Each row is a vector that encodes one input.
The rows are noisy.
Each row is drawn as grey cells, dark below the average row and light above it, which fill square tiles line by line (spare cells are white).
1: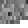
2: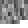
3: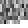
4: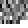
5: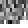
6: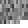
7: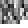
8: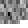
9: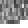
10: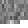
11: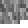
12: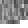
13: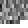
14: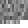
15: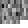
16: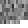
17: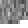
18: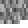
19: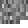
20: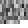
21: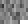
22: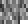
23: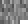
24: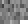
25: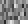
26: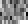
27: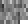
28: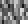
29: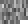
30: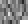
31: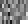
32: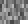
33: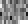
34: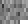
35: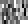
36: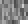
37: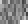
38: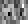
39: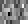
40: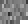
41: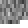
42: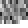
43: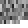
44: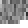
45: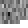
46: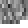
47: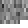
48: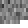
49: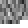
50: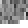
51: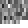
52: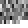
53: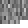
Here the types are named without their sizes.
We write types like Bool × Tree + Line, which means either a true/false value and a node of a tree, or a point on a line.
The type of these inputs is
Line + Tree.
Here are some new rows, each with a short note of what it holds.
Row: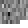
a point on a line
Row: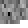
a point on a line
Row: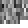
a node of a tree
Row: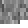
a node of a tree
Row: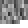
a point on a line
